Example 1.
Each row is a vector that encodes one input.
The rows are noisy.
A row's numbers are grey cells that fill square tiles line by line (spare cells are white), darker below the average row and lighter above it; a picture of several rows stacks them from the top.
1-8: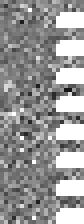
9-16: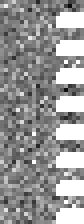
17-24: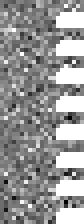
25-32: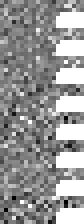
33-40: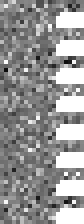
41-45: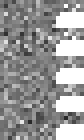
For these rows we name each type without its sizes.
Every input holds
either a point on a line, or a node of a tree.
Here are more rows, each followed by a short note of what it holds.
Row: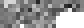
a point on a line
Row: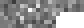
a node of a tree
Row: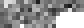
a point on a line
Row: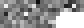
a point on a line
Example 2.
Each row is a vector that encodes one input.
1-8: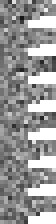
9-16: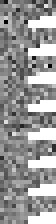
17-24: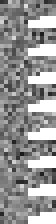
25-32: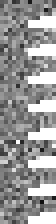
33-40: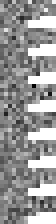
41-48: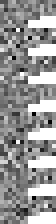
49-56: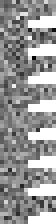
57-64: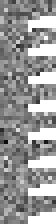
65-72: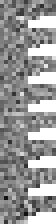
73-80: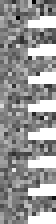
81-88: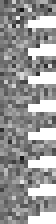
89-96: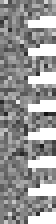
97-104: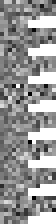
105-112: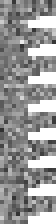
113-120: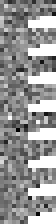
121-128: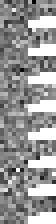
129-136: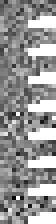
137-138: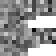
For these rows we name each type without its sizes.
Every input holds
a list of points on a circle.
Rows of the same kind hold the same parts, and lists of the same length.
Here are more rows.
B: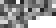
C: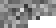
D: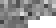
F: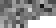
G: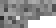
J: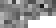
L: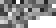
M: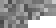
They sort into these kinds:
B, L
C, D, G, M
F, J

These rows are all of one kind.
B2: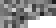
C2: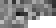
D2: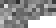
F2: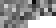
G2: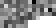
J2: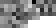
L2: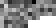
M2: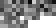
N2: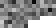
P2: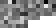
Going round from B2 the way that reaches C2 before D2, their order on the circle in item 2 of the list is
B2, C2, F2, N2, P2, L2, D2, G2, M2, J2.
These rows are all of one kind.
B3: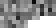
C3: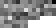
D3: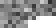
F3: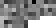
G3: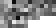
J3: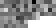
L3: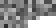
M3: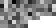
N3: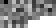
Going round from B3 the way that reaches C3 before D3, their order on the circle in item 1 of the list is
B3, M3, F3, C3, N3, L3, D3, G3, J3.
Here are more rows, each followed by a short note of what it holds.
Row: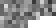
a list of two items
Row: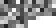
the empty list
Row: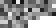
the empty list
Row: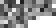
the empty list
